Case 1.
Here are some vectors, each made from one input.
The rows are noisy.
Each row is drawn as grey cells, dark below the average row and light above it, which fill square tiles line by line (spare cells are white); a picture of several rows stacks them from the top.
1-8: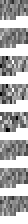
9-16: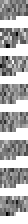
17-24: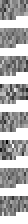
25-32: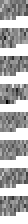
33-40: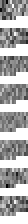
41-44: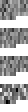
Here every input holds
a node of an 8-node tree.
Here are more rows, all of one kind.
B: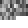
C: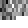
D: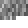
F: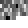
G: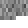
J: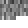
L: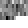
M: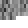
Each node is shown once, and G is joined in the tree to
D, J, L and M.
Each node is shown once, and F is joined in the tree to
L.
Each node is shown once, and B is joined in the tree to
D.
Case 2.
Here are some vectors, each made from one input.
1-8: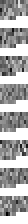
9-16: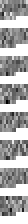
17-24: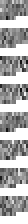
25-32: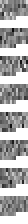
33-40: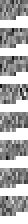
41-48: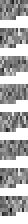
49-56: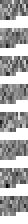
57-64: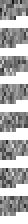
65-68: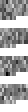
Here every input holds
a node of a 14-node tree.
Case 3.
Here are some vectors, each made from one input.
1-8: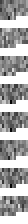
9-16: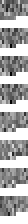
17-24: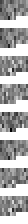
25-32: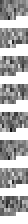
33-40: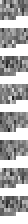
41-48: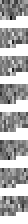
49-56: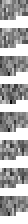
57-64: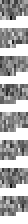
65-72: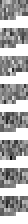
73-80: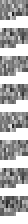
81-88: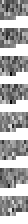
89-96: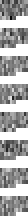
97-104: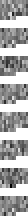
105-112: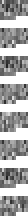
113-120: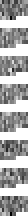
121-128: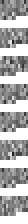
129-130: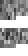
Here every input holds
one of 7 labels.
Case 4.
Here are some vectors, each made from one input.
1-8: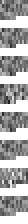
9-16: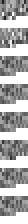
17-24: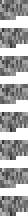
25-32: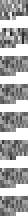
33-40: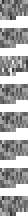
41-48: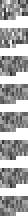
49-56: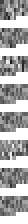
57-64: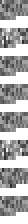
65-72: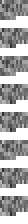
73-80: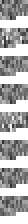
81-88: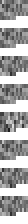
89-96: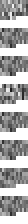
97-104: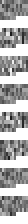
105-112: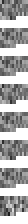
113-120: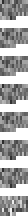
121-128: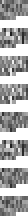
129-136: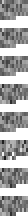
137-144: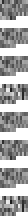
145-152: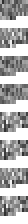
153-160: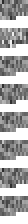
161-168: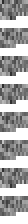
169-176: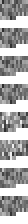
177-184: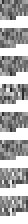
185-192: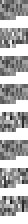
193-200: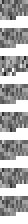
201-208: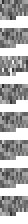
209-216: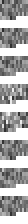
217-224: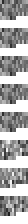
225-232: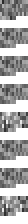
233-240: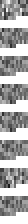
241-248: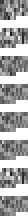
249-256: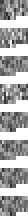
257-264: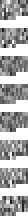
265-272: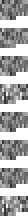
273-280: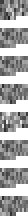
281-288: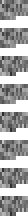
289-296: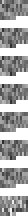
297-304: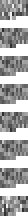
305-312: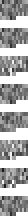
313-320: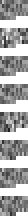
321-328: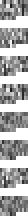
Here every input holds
one of 7 labels.
